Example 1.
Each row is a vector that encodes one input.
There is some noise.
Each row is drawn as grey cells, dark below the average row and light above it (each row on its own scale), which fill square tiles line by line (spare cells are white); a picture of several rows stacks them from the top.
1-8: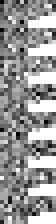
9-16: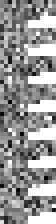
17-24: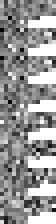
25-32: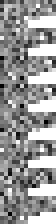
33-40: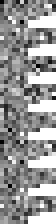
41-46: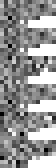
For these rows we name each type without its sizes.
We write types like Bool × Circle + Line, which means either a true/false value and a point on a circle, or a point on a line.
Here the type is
Circle.
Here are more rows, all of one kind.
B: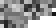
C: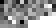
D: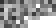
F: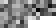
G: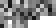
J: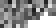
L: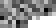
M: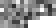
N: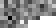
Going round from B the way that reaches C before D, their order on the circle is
B, N, J, G, M, L, C, D, F.
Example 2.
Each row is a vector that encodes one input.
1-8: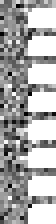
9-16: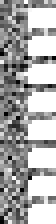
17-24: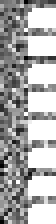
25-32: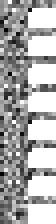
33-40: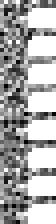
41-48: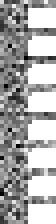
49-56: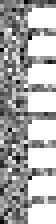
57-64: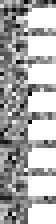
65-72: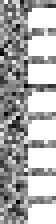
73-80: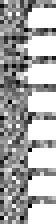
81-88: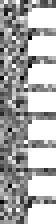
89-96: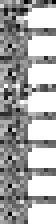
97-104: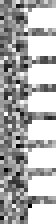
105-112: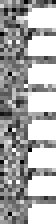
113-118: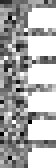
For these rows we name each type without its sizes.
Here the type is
Circle.
